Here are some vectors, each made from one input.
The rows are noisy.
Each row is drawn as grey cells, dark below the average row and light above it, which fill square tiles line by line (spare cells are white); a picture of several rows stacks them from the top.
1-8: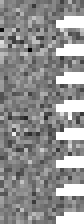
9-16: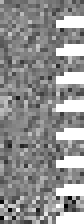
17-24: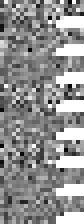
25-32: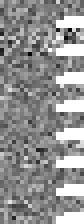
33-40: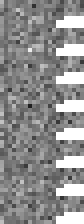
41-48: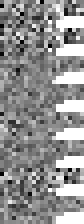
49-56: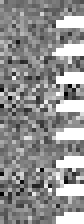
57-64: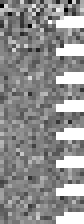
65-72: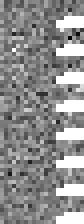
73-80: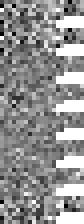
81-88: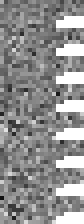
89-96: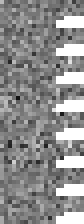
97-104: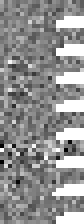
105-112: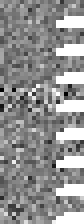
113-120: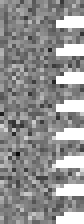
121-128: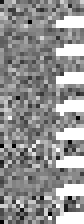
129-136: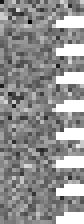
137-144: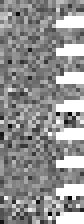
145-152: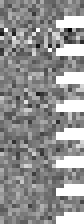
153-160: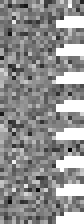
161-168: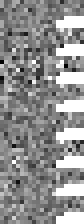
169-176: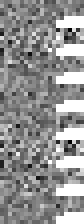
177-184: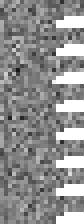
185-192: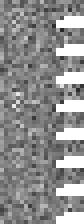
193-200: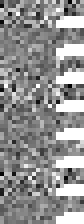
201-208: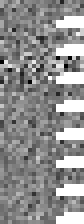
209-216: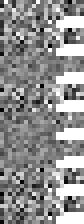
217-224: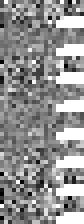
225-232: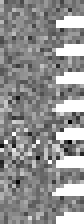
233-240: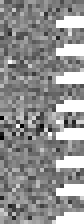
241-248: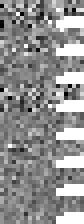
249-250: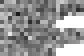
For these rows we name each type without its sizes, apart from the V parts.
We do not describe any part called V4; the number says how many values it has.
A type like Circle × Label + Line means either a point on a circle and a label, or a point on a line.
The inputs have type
Circle + Line × (Line + V4).
